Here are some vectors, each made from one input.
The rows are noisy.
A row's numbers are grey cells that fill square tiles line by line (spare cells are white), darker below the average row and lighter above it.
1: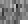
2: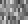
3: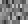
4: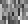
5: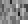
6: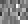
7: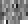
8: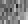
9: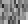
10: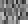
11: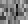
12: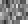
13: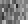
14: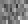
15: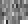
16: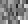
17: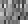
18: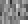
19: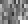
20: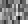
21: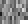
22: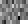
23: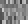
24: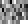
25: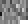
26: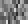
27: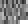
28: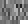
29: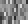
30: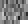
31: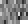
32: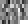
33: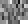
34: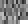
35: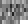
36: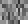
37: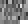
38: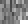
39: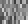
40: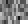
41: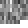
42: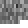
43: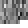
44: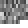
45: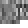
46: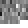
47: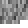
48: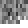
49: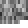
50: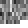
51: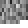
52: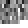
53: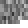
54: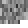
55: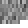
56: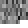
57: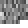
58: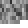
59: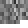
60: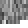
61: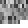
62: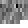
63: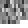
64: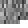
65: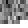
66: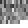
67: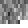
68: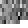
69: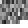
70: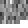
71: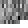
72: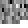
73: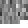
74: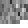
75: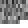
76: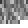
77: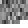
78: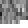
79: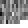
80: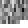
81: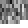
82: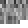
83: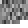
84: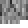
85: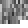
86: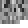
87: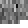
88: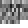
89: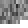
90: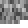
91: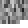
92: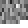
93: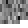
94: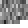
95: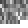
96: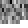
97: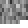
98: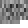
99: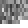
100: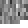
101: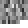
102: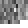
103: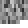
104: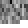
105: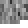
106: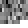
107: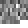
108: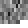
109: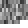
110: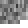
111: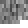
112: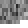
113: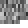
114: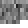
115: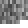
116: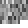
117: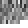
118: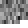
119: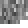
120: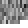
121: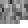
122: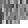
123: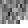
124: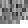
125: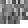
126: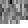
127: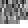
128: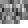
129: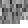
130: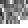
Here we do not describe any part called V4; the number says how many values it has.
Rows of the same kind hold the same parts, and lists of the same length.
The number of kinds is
5.
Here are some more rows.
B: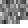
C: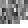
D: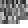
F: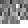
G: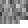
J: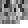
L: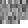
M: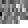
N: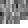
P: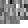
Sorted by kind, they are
B, D
C
F, G, M, P
J
L, N

